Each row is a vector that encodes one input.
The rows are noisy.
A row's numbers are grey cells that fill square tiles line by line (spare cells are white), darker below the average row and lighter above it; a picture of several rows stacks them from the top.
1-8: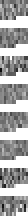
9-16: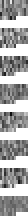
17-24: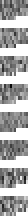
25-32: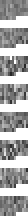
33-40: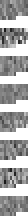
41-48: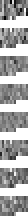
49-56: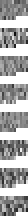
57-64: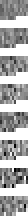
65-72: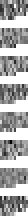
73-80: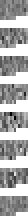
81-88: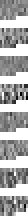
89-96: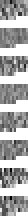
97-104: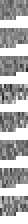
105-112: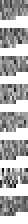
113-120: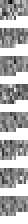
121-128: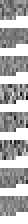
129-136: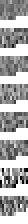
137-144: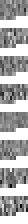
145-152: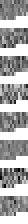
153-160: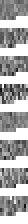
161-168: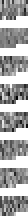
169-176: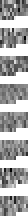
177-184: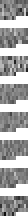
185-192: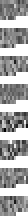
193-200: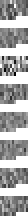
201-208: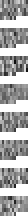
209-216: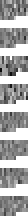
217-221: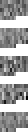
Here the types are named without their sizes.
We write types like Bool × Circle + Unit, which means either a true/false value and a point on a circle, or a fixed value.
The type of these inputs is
Label × (Tree + Unit) + Line.
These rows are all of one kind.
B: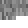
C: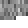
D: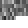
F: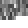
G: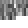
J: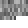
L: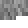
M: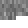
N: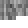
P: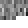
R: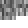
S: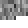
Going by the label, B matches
C, N and P.
